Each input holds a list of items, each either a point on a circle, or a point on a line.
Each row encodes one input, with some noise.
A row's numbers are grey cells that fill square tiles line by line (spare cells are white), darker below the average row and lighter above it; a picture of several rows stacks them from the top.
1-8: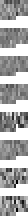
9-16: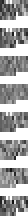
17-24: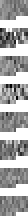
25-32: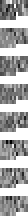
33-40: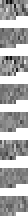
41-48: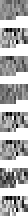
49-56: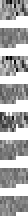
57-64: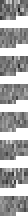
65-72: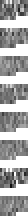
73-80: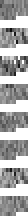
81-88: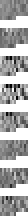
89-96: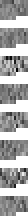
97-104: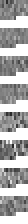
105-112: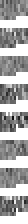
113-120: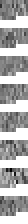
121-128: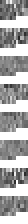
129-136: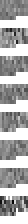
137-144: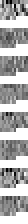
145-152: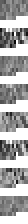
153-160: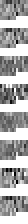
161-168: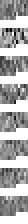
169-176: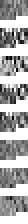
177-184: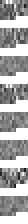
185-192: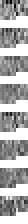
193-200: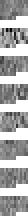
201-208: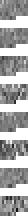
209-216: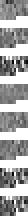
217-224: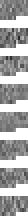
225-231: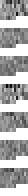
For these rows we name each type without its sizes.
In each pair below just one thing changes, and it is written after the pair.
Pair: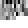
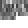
the place on the circle in item 1 of the list
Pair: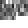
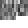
the place on the circle in item 1 of the list
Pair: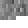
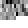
the place on the circle in item 1 of the list
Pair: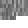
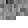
the place on the circle in item 2 of the list
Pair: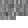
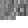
the place on the circle in item 1 of the list
